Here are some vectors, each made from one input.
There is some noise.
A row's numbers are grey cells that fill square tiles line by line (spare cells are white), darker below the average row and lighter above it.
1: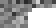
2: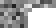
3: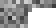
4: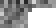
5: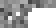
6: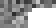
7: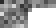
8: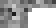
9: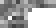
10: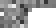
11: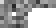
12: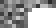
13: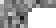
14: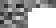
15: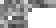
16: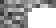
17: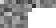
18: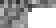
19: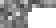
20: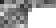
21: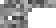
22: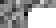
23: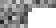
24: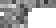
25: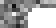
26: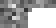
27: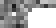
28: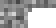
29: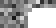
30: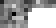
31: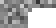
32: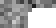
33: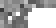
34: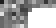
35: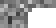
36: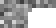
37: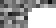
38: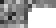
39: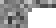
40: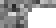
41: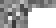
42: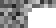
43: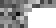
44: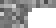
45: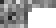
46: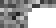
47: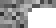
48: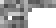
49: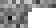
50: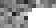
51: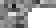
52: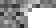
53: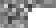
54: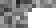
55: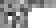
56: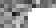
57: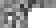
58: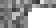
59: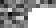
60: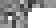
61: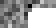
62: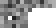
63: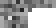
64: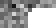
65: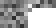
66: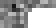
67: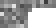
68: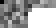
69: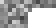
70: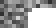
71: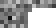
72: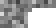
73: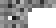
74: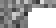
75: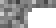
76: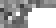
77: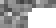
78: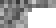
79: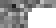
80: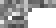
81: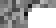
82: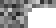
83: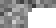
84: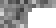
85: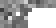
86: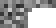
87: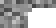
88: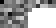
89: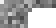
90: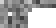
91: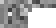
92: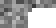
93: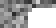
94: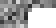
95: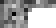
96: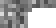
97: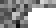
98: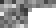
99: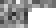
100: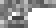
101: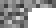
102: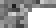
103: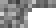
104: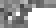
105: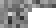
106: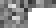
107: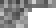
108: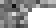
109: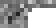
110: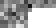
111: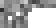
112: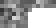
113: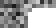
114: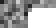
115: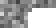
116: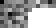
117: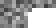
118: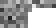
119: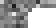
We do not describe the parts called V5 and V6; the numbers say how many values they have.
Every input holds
a true/false value and a value of V6, together with either a point on a 4-point line, or a value of V5.
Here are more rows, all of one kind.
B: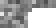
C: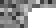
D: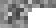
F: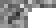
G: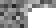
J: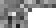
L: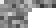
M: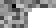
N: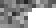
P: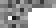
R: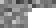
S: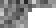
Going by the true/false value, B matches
G, J, L and R.
